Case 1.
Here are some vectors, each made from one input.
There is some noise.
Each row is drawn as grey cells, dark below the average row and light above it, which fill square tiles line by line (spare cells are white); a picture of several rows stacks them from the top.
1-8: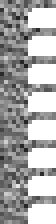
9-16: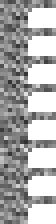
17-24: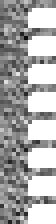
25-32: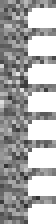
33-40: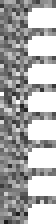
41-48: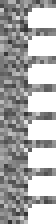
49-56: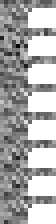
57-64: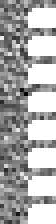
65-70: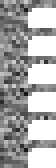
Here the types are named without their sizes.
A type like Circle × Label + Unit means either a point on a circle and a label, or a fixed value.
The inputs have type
Bool × Line.
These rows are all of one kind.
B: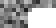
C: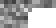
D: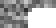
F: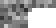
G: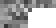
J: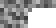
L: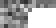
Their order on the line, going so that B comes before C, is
B, L, G, D, C, J, F.
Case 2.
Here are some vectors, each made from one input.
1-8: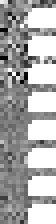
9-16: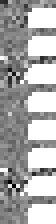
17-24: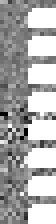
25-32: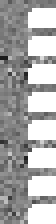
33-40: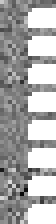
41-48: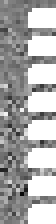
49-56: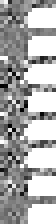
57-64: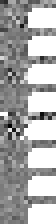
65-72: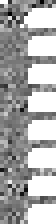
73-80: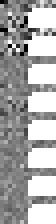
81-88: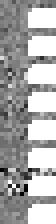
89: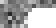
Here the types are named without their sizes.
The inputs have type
Label × Label.
